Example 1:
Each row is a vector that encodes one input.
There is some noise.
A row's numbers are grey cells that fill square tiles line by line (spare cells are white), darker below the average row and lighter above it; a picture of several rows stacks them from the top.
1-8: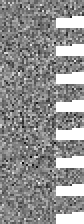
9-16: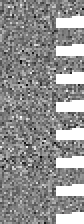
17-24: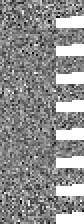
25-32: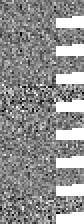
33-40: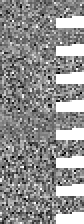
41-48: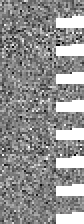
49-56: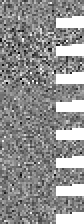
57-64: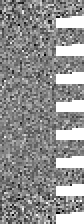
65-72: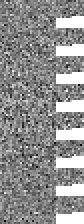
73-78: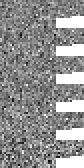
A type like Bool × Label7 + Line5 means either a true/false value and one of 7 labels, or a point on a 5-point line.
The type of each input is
List2(Line7).
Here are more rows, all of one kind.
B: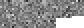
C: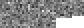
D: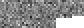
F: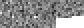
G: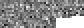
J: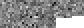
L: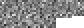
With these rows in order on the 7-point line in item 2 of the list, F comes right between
C and J.
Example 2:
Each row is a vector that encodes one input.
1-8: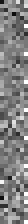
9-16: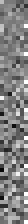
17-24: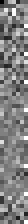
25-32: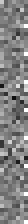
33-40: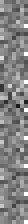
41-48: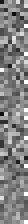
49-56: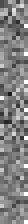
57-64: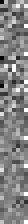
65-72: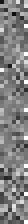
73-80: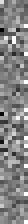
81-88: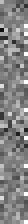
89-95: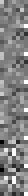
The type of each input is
Circle6 + Line8.
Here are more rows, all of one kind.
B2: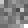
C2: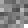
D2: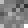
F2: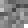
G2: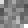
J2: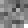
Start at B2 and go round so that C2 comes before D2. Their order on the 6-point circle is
B2, C2, F2, J2, D2, G2.
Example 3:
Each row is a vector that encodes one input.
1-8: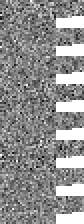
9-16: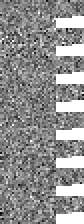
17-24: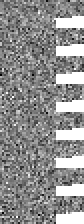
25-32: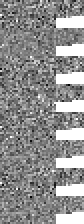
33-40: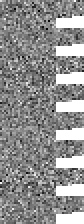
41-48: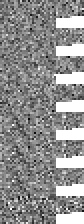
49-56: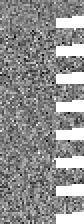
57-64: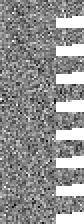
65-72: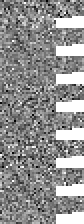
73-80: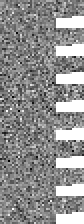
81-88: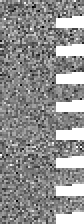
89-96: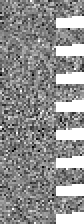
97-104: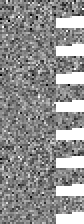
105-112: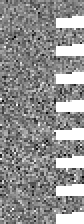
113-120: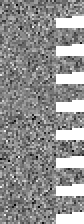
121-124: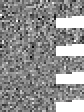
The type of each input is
Line7 + Tree9.
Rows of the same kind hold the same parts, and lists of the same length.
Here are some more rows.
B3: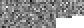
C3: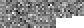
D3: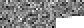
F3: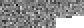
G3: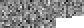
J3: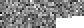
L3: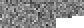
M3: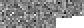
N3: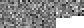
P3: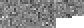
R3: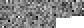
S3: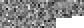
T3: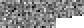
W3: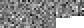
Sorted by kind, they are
B3, C3, F3, G3, L3, M3, P3, S3, T3
D3, J3, N3, R3, W3

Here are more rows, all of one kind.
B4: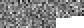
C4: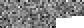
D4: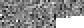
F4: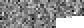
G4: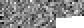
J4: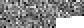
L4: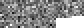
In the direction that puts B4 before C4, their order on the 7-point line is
B4, J4, C4, F4, G4, L4, D4.
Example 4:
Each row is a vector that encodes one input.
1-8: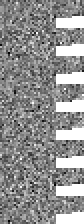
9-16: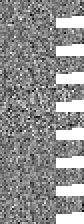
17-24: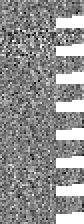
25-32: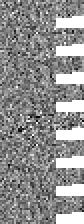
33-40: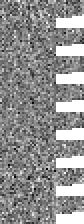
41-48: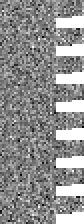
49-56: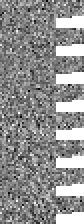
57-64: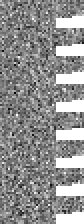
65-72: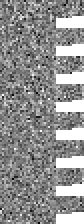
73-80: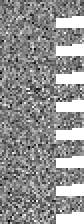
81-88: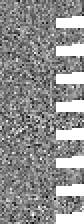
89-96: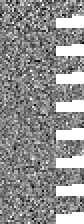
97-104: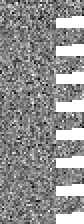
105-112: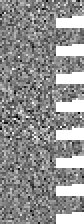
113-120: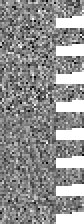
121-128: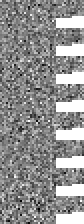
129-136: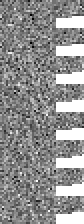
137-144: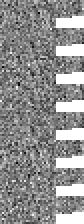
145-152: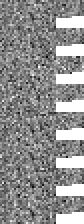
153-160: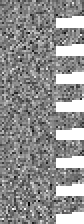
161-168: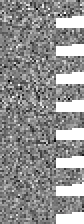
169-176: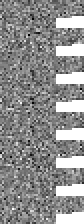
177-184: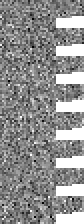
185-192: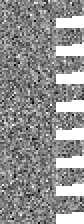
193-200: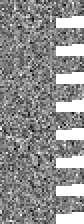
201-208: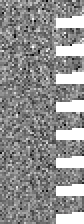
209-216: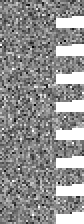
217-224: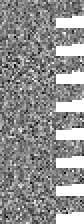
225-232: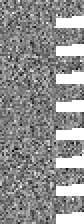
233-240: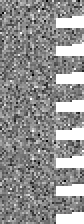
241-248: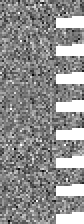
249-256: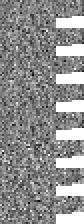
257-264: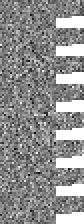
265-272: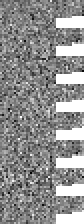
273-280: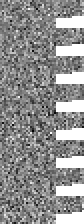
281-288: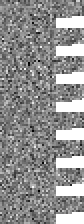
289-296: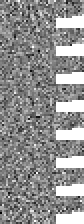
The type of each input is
Circle14 + Line20.
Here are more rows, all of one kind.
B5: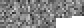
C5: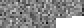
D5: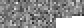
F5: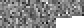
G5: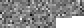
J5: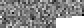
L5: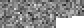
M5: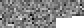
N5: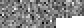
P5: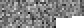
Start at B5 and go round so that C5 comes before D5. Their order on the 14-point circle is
B5, C5, F5, L5, P5, N5, D5, J5, M5, G5.
